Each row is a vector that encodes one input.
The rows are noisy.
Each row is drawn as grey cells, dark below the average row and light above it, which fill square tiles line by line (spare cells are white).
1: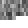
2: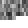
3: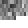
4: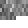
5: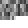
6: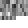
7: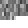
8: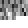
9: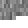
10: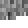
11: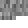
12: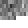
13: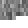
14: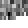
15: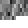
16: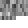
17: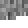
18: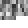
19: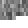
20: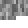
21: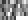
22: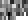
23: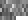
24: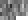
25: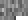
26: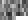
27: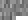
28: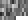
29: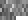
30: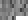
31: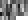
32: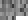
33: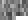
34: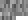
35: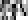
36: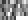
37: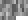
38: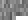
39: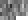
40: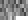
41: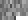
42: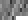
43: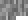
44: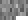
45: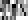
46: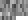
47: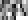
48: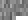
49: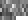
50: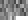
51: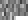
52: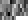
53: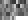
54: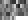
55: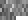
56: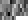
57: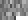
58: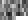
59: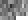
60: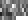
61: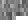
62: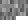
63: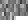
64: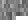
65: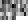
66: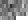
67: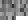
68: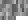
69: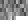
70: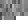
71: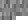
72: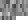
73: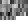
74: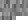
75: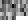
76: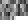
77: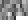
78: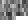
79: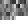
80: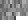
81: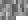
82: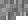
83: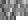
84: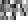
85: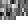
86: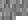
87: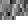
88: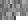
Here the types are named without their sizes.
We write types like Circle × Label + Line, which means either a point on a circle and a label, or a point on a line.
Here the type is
Tree.
